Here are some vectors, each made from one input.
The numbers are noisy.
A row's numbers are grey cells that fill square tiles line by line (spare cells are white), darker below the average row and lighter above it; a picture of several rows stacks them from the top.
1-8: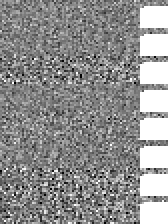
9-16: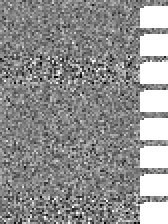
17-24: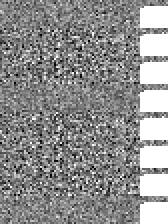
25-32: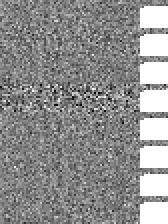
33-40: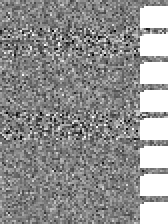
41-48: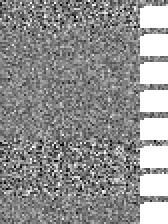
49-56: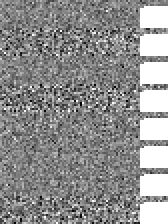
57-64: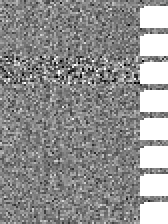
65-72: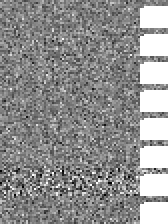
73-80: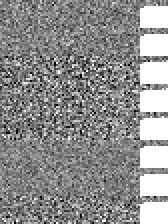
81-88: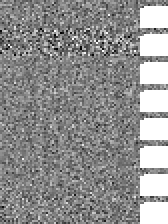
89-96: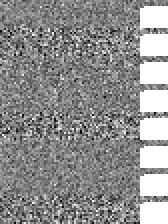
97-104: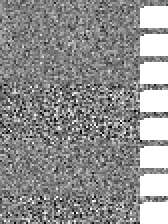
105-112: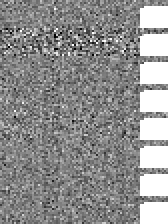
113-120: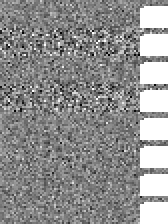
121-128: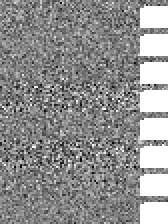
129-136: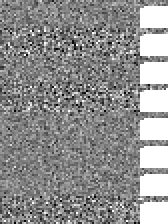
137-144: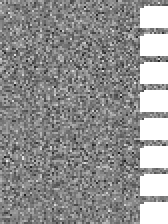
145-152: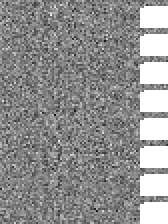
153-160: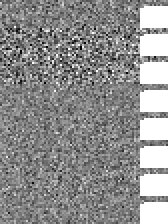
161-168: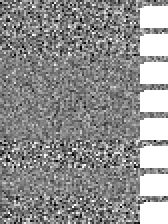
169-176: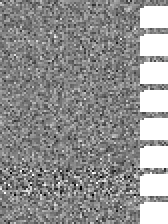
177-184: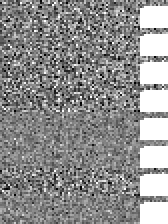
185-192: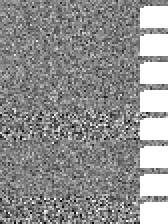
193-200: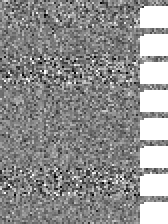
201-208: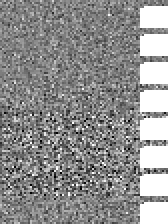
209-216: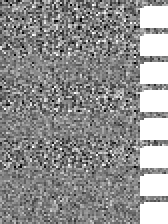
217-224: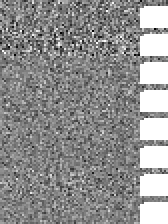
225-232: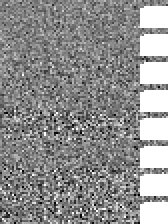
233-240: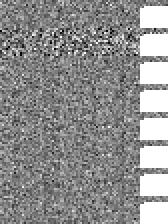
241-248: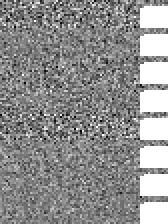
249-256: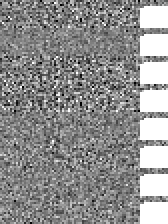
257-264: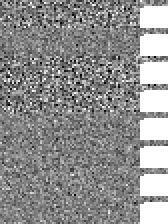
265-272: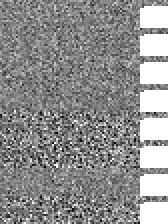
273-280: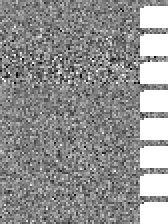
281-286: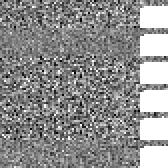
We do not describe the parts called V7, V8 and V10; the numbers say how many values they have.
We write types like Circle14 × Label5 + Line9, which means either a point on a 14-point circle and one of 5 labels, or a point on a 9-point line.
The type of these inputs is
Bool × (Circle11 + Line5) × V7 + V8 × V10.
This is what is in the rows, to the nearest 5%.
About 70% of them hold a true/false value and a value of V7, together with either a point on an 11-point circle, or a point on a 5-point line. The rest hold a value of V8 and a value of V10.
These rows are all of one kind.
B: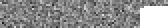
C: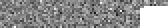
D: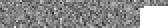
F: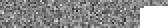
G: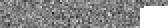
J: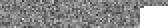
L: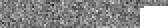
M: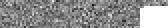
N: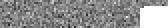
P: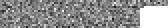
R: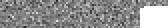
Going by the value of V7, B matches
M, P and R.
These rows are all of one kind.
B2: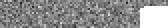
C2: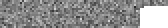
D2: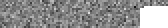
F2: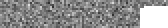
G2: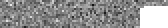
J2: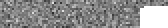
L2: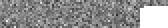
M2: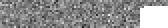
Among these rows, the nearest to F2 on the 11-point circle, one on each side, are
B2 and C2.
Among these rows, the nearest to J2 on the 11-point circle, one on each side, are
B2 and G2.
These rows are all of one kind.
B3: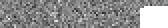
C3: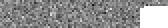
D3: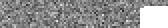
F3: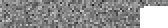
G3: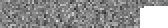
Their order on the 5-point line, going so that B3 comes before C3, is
F3, D3, B3, C3, G3.
